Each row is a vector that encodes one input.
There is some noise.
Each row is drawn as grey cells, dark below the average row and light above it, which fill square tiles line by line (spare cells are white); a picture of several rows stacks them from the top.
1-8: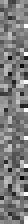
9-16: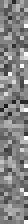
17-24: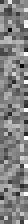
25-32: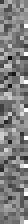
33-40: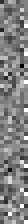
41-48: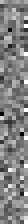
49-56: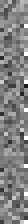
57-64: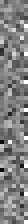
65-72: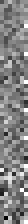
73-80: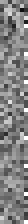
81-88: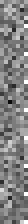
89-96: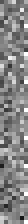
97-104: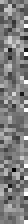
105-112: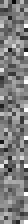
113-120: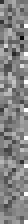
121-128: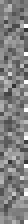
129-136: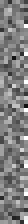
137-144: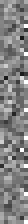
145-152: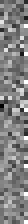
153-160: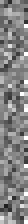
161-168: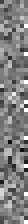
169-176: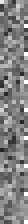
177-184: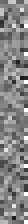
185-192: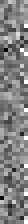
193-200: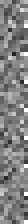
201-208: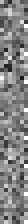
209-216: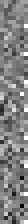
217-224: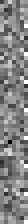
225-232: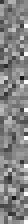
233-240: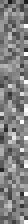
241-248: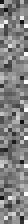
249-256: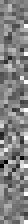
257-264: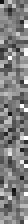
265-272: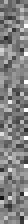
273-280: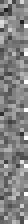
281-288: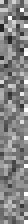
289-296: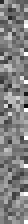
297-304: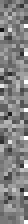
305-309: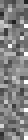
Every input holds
a point on a 10-point line.
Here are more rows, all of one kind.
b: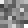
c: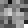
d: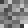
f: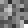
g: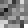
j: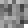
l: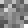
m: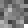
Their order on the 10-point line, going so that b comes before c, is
d, g, b, j, l, f, m, c.
